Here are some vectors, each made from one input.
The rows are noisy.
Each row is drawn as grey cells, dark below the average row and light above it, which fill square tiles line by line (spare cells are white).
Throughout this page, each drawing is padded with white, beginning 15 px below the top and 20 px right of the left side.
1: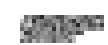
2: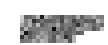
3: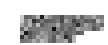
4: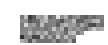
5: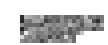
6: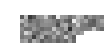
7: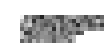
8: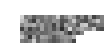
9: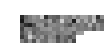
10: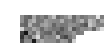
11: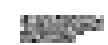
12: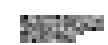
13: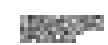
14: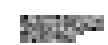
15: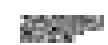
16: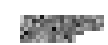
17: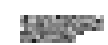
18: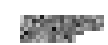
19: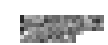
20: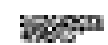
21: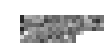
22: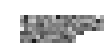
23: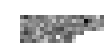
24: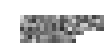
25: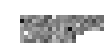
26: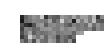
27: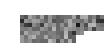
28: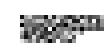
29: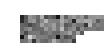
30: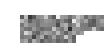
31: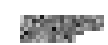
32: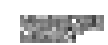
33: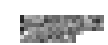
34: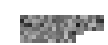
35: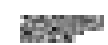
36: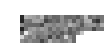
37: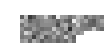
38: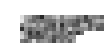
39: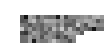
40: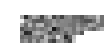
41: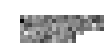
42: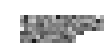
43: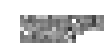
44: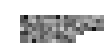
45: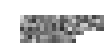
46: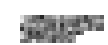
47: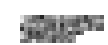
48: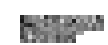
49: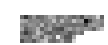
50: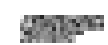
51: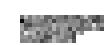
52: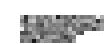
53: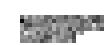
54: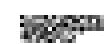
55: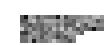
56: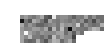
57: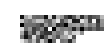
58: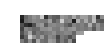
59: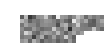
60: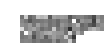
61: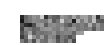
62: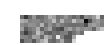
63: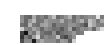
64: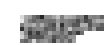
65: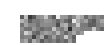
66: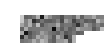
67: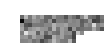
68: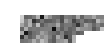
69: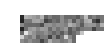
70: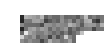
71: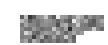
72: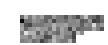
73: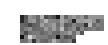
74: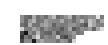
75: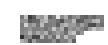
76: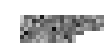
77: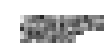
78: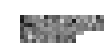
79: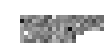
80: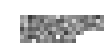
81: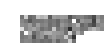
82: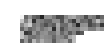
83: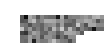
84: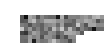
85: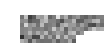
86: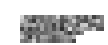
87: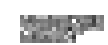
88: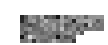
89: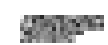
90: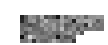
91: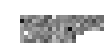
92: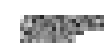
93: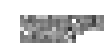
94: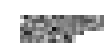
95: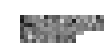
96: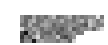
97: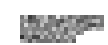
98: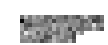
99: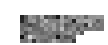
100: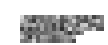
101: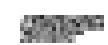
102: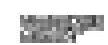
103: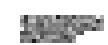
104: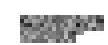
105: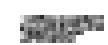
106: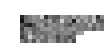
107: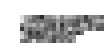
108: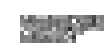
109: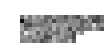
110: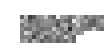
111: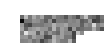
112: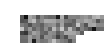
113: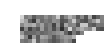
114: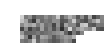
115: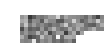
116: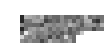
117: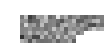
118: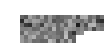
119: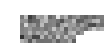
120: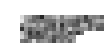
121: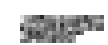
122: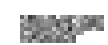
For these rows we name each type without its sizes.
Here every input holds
either a point on a circle, or a fixed value.
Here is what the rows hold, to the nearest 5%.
About 95% of them hold a point on a circle. The rest hold a fixed value.
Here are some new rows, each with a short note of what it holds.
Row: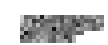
a point on a circle
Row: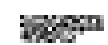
a fixed value
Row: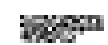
a fixed value
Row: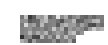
a point on a circle
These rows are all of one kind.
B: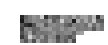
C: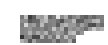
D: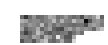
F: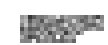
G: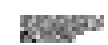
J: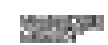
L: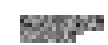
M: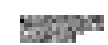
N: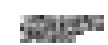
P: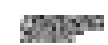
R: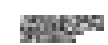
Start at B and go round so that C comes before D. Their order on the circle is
B, L, M, J, C, F, R, N, P, D, G.
